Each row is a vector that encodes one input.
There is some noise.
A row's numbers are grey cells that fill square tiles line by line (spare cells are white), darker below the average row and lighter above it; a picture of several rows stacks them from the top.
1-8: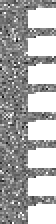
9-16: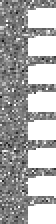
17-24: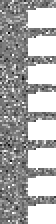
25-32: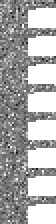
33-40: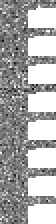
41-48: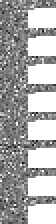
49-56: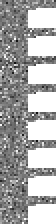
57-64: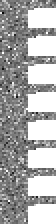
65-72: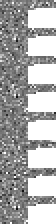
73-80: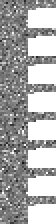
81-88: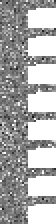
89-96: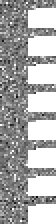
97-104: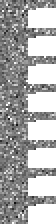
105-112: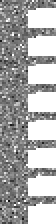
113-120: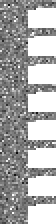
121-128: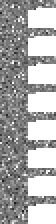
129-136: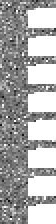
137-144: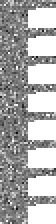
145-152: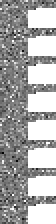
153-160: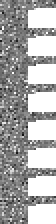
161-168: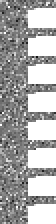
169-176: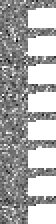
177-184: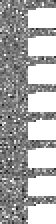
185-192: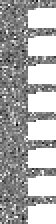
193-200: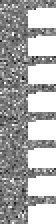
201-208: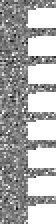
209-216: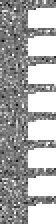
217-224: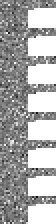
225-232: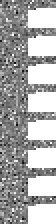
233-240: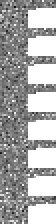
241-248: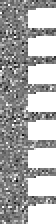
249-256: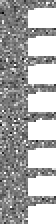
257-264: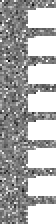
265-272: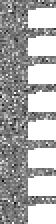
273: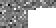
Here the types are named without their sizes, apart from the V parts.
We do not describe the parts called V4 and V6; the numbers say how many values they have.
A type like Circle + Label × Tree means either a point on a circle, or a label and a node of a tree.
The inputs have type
((Circle + Unit) × Line + V4) × V6.
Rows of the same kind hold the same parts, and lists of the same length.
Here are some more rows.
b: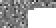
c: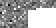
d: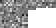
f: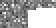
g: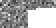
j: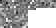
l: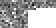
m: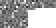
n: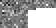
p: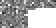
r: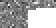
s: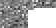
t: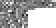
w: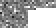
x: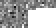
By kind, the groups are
b, g, m, n, p, s, w, x
c, l
d, f, j, r, t

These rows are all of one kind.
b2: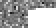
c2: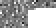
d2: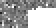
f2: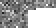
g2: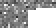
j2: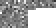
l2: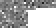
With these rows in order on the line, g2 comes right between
j2 and l2.
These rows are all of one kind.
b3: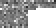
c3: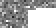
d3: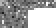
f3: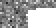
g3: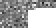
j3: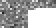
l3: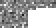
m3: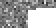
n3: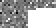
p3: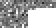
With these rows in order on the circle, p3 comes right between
c3 and l3.
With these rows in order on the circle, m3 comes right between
c3 and g3.
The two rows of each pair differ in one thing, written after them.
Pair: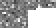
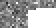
the value of V6
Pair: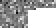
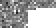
the place on the line
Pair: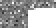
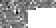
the value of V6
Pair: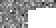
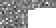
the value of V6
